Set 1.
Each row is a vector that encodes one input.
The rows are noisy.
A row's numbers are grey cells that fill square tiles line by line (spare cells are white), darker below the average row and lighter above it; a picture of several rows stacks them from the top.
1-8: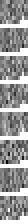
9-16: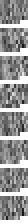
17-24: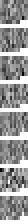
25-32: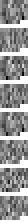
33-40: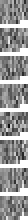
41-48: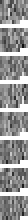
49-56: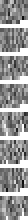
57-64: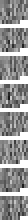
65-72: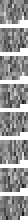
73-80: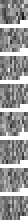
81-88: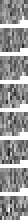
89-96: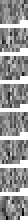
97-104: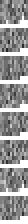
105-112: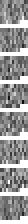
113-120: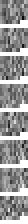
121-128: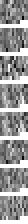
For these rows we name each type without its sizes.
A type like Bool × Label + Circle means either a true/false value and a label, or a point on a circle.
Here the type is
Bool × Line.
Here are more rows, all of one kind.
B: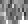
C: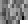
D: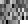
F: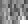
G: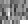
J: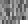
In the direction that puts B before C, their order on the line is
B, J, F, D, G, C.
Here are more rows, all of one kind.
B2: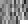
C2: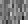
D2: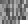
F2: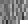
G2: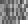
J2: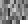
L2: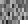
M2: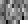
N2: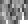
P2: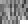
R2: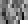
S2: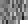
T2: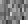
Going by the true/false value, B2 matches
N2 and P2.
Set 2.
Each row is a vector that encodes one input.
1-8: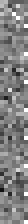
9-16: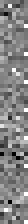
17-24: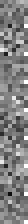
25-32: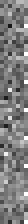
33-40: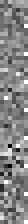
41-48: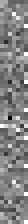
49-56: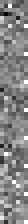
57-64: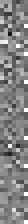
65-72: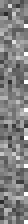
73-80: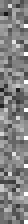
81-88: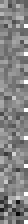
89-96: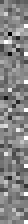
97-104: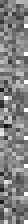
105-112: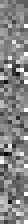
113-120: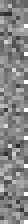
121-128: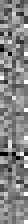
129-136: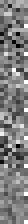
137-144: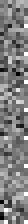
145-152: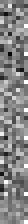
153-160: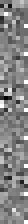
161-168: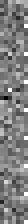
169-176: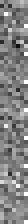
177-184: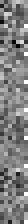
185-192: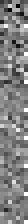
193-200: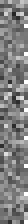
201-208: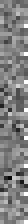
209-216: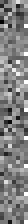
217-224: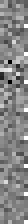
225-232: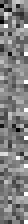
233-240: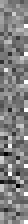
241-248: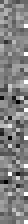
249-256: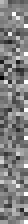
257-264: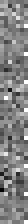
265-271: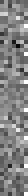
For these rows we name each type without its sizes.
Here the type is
Line + Tree.
